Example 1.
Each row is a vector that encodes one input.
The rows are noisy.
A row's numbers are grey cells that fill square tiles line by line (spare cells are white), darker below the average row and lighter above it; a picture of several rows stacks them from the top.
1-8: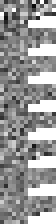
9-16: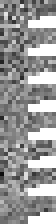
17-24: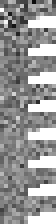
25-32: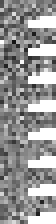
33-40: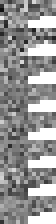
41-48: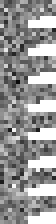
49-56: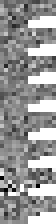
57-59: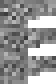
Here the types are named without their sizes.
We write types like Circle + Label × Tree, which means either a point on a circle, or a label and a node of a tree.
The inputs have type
Bool × Circle.
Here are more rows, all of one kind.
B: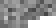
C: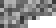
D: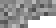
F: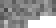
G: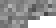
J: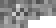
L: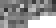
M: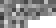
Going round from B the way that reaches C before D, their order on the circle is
B, C, G, F, D, L, J, M.
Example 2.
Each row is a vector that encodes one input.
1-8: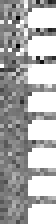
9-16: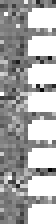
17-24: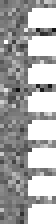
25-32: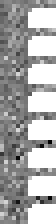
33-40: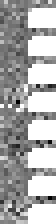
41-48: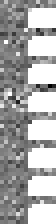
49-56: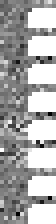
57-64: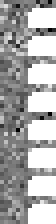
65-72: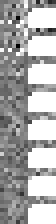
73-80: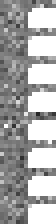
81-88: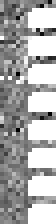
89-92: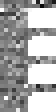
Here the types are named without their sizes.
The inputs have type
Bool × Bool × Bool + Label.
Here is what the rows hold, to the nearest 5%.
About 35% of them hold a label. The rest hold three true/false values.
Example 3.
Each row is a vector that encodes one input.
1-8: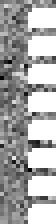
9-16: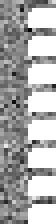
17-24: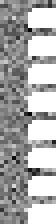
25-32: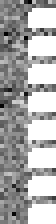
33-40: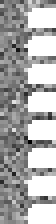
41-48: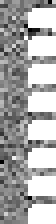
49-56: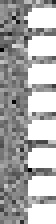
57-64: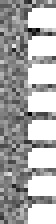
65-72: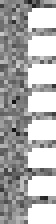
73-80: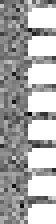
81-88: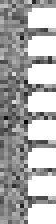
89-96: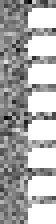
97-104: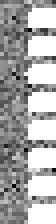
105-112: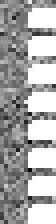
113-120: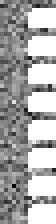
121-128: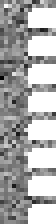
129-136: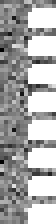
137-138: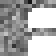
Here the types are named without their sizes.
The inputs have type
Line + Tree.
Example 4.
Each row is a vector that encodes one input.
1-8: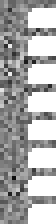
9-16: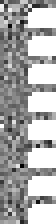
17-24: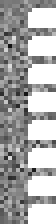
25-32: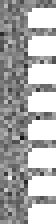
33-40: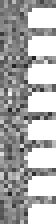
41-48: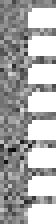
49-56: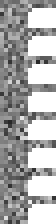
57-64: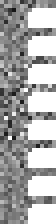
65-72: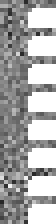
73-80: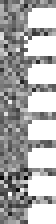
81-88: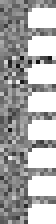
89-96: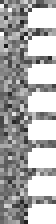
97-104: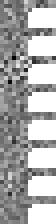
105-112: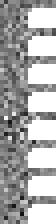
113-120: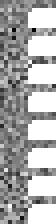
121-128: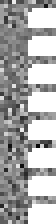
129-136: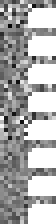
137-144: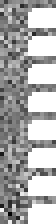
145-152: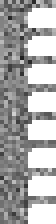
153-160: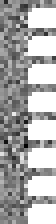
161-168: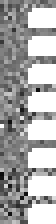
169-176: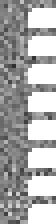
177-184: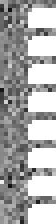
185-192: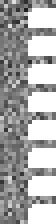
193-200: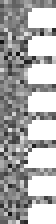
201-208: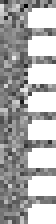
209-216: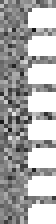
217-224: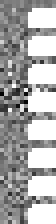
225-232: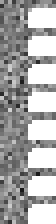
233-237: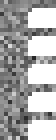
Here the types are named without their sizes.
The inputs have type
Bool × (Tree + Unit).
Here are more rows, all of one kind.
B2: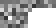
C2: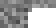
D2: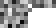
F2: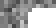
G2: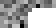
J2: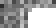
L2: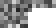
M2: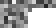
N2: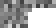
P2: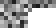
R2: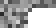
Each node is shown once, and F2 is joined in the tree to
C2, D2 and J2.
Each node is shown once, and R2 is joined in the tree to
G2.
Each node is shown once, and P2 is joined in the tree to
G2.
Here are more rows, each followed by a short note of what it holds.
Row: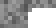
a node of a tree and a true/false value
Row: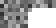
a node of a tree and a true/false value
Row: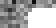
a true/false value
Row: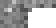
a node of a tree and a true/false value
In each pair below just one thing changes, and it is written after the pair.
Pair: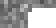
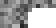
the true/false value
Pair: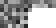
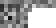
the true/false value
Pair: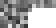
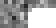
the node of the tree
